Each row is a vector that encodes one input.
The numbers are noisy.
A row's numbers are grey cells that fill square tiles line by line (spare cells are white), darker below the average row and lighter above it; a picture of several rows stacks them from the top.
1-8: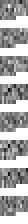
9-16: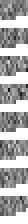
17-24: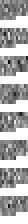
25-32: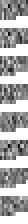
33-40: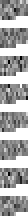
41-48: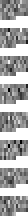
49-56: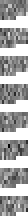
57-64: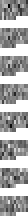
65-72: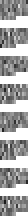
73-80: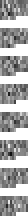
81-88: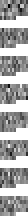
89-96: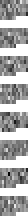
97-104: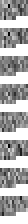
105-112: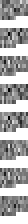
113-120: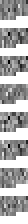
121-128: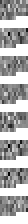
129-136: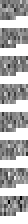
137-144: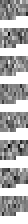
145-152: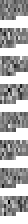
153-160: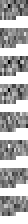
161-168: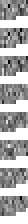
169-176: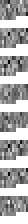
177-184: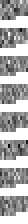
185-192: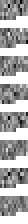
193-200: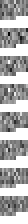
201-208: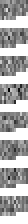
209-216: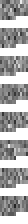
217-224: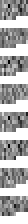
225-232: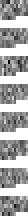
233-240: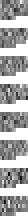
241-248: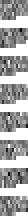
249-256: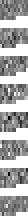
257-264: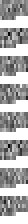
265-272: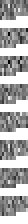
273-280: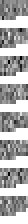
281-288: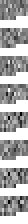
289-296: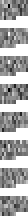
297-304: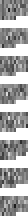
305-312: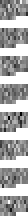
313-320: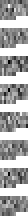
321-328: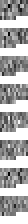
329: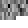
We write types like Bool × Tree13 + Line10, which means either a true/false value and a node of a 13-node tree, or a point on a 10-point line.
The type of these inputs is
(Circle14 + Unit) × List2(Line5).
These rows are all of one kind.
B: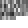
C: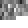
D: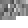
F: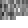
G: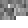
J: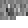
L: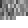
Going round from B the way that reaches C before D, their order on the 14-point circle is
B, F, L, J, G, C, D.
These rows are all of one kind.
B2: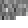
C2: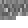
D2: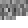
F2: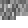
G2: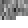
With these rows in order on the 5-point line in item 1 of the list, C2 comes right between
B2 and D2.
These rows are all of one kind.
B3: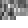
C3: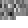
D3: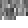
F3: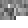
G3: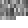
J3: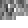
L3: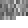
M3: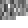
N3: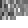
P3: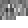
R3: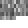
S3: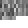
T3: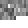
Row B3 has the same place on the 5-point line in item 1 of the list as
M3 and N3.
